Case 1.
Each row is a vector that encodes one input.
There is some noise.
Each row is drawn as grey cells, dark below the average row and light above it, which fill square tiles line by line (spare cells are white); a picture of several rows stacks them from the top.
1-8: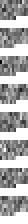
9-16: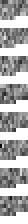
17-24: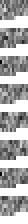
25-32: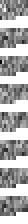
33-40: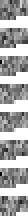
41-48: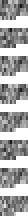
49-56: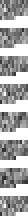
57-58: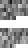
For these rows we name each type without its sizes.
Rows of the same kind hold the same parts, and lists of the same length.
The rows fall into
2 kinds.
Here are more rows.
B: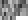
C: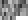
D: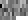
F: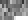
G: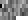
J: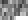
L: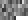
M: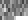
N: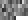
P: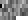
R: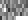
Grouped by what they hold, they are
B, C, F, J, M, R
D, G, L, N, P

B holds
a point on a line.
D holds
a node of a tree.
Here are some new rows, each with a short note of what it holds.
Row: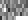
a point on a line
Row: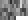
a node of a tree
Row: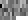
a node of a tree
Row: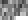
a point on a line
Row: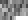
a point on a line
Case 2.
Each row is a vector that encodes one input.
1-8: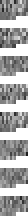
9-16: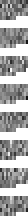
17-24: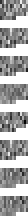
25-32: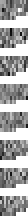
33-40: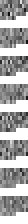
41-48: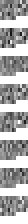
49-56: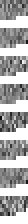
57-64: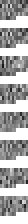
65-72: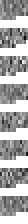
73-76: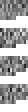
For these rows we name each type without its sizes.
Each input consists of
a point on a line, together with either a fixed value, or a node of a tree.
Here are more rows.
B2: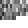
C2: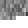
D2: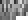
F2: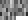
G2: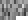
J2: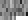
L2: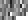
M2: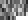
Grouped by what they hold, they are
B2, D2, G2, L2, M2
C2, F2, J2

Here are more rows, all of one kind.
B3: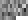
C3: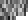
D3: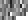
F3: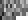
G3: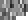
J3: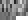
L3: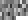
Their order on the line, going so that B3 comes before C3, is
F3, J3, B3, L3, D3, G3, C3.
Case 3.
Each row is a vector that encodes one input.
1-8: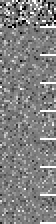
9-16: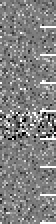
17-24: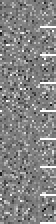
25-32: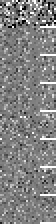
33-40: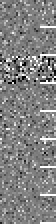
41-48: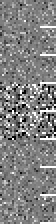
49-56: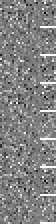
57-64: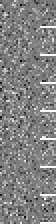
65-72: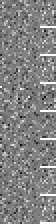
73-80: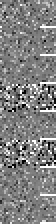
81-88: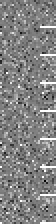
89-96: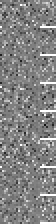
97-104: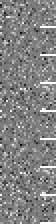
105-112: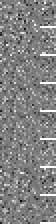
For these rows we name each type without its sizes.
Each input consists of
a list of points on a line.
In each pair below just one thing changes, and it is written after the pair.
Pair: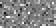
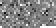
the place on the line in item 1 of the list
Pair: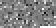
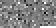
the place on the line in item 2 of the list
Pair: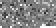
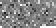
the place on the line in item 2 of the list
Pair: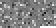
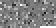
the place on the line in item 2 of the list
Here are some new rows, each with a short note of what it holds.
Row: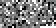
the empty list
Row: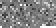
a list of two items
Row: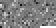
a list of one item
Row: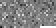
a list of one item
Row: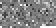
a list of two items
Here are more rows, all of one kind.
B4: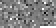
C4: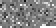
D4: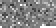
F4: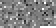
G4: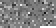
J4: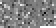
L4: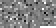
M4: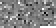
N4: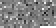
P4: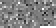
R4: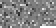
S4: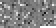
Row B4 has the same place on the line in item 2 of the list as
G4 and R4.
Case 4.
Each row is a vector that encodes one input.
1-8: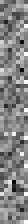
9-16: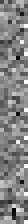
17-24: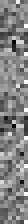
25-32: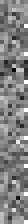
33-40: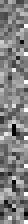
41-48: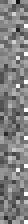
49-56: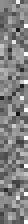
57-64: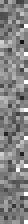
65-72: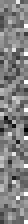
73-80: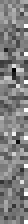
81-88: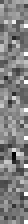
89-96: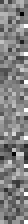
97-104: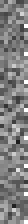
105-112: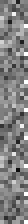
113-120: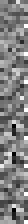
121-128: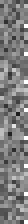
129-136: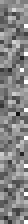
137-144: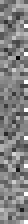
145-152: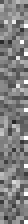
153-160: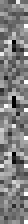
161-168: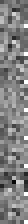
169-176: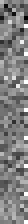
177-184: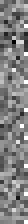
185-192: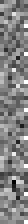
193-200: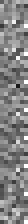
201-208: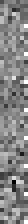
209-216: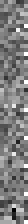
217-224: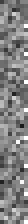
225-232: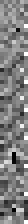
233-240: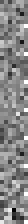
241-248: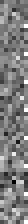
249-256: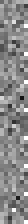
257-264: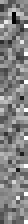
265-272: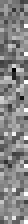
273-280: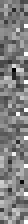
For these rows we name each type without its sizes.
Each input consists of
either a point on a line, or four true/false values.
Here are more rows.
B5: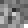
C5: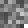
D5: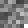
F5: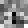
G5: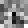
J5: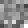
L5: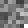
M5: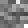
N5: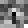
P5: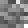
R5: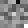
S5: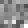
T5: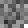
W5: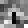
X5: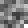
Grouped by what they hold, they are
B5, C5, D5, J5, L5, M5, P5, R5, S5, T5, X5
F5, G5, N5, W5

